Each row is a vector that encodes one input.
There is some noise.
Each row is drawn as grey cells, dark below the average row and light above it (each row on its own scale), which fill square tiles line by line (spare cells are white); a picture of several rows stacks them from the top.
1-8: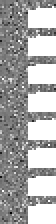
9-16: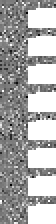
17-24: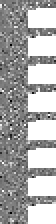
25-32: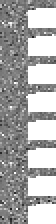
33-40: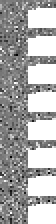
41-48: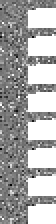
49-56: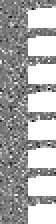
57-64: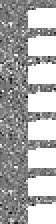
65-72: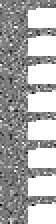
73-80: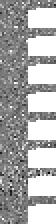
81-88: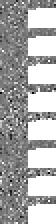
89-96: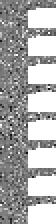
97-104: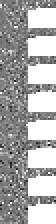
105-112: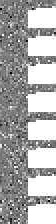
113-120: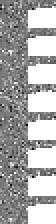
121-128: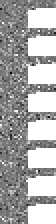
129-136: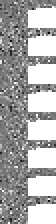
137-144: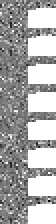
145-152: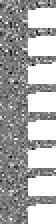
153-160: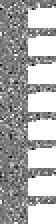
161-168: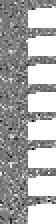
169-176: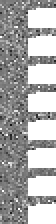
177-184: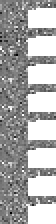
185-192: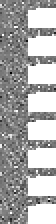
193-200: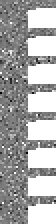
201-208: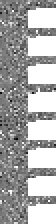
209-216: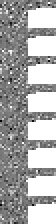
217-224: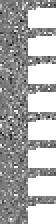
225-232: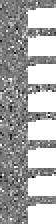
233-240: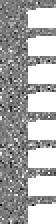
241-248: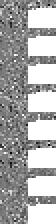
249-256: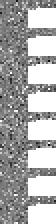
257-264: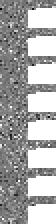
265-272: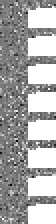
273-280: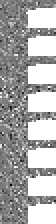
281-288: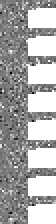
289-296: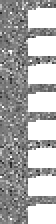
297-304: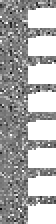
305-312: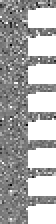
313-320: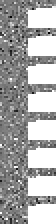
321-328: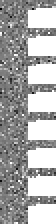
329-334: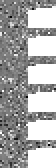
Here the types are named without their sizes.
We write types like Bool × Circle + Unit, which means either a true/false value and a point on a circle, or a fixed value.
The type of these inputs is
Bool × Bool × Bool × Bool × Bool + Circle + Unit.
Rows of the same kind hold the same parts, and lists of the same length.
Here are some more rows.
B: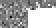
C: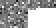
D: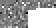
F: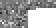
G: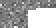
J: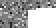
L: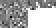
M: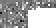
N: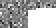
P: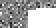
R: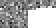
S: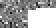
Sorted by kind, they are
B, C, D, F, G, L, M
J, N, P, R
S

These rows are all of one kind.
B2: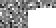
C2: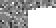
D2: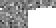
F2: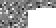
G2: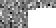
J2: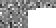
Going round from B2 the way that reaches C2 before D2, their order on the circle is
B2, J2, F2, C2, D2, G2.
